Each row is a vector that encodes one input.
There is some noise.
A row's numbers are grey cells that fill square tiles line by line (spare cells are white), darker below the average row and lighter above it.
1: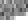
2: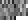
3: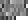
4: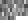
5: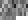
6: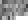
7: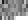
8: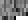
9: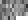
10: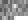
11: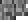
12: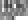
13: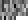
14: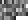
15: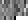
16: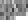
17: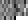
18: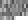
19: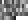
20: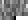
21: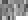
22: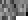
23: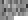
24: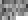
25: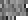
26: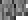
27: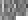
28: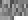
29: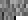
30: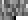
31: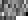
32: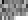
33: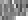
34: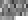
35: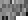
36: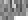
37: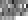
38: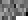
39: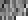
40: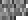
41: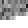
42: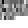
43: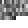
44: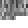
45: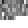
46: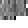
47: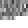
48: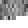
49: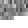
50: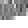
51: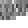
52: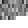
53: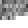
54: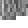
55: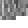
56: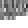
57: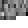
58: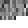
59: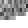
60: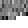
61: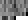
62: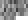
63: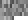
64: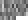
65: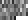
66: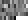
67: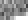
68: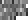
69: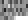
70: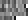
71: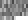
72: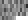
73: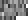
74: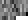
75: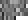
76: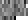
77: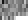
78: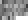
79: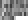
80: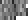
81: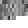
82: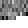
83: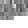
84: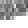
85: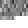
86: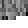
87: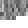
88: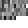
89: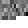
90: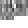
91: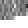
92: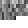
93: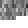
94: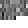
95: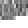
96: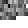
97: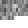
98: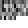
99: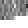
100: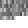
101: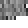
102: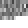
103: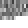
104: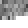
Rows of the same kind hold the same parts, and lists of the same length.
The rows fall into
2 kinds.
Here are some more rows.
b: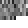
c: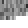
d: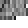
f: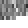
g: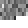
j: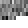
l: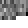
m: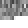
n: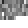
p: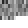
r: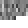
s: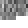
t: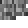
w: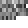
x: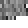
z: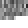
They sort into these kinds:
b, d, j, l, t, w, x
c, f, g, m, n, p, r, s, z

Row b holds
a point on a 7-point line and a node of a 7-node tree.
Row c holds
a point on a 7-point line and three true/false values.
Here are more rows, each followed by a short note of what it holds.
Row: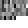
a point on a 7-point line and a node of a 7-node tree
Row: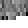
a point on a 7-point line and a node of a 7-node tree
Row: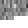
a point on a 7-point line and three true/false values
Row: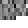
a point on a 7-point line and a node of a 7-node tree
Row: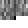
a point on a 7-point line and a node of a 7-node tree
